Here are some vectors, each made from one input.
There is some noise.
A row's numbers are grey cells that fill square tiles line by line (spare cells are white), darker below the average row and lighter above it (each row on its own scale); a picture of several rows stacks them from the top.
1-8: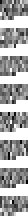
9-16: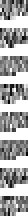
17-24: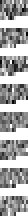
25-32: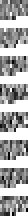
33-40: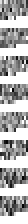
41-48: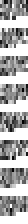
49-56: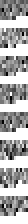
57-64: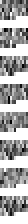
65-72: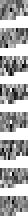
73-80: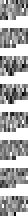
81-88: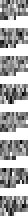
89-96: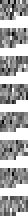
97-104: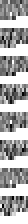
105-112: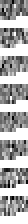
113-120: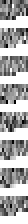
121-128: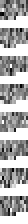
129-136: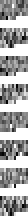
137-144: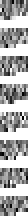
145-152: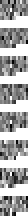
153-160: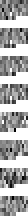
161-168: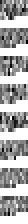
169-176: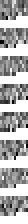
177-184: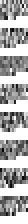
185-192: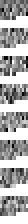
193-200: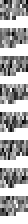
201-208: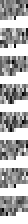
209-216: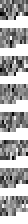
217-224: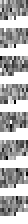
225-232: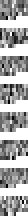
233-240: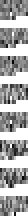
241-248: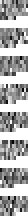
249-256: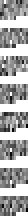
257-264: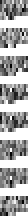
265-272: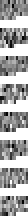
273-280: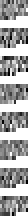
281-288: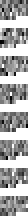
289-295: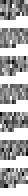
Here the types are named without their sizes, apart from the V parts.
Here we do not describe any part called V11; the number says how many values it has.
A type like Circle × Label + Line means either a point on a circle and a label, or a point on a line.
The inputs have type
Bool × Bool × Bool + (Label + Line) × V11.
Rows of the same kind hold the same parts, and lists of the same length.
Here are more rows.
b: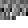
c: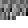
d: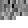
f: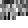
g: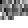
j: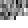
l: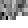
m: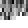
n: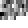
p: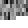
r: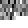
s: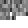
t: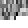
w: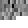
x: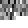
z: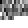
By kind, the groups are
b, c, f, m, p, s
d, g, r, w, x, z
j, l, n, t

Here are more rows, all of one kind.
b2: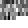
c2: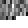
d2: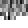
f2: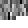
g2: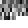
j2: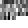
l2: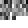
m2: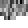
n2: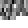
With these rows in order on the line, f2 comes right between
c2 and g2.
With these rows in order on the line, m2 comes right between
d2 and n2.
